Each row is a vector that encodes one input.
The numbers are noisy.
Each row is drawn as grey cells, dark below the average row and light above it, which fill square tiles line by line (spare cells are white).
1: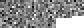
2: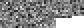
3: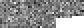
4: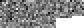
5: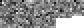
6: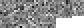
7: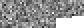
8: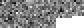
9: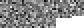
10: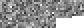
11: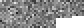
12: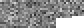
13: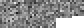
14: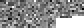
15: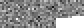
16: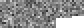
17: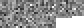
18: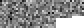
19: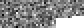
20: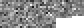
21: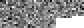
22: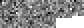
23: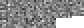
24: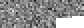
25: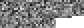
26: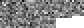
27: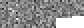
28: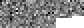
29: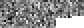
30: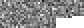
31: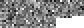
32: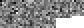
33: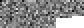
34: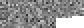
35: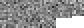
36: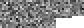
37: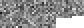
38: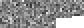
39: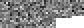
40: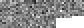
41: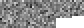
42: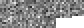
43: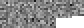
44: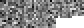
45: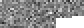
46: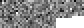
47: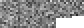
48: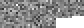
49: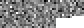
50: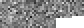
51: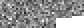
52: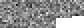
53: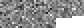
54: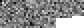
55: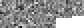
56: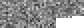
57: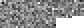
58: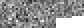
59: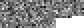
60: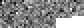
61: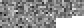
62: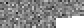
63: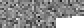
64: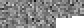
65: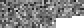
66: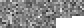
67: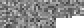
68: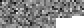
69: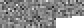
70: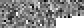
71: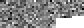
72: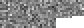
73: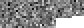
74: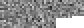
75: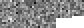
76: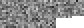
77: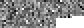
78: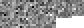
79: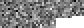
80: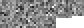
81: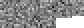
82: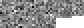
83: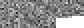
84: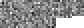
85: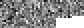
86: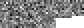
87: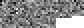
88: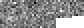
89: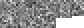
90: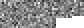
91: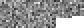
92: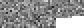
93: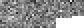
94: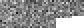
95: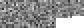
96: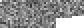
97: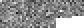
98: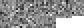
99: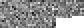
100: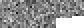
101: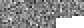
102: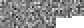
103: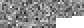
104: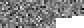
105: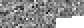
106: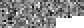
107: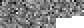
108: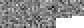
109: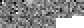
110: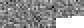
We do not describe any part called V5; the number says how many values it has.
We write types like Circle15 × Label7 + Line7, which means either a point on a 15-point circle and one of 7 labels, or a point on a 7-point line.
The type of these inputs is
(Bool × Bool × Bool + Line7) × V5.
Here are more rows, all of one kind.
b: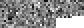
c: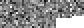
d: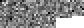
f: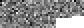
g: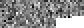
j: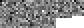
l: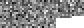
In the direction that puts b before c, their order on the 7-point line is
b, g, c, f, j, l, d.
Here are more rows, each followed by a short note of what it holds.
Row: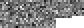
a point on a 7-point line and a value of V5
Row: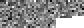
a point on a 7-point line and a value of V5
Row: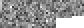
three true/false values and a value of V5
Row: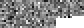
a point on a 7-point line and a value of V5
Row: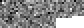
a point on a 7-point line and a value of V5
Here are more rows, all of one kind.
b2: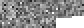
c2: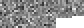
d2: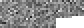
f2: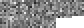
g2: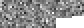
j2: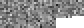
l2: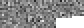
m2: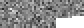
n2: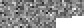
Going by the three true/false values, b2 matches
f2, m2 and n2.
